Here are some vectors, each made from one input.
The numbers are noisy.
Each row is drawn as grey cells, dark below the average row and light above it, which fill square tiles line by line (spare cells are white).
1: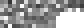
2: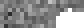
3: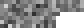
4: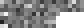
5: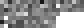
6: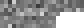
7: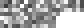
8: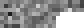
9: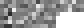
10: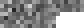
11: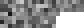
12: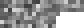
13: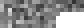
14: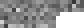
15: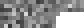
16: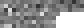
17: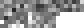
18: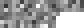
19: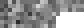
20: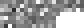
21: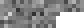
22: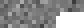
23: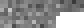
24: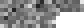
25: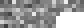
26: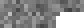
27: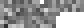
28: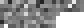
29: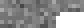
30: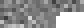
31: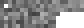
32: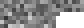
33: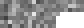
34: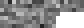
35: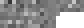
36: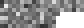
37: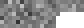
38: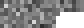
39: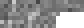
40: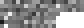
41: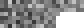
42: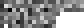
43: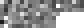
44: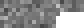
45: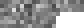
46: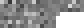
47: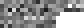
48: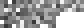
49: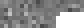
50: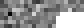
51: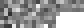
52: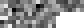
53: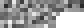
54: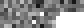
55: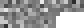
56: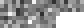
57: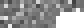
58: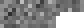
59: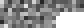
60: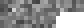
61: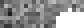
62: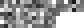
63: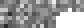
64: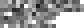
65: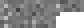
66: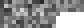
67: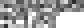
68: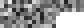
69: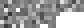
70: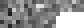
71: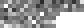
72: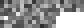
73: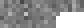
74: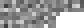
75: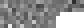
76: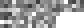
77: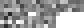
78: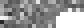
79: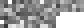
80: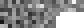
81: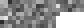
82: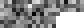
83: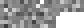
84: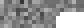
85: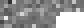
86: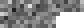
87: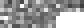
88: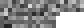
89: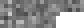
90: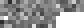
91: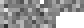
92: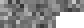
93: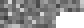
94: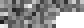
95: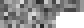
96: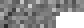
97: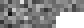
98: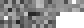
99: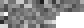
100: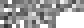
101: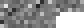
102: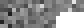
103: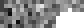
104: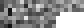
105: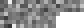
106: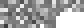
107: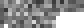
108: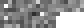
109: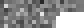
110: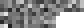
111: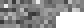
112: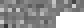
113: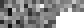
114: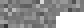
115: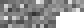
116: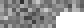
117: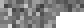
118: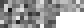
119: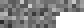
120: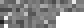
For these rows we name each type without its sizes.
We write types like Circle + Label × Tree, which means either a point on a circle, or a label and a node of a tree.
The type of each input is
(Bool × Circle + Unit) × Line.
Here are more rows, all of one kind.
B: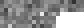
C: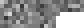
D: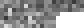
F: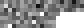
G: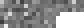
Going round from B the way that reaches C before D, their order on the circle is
B, C, G, D, F.
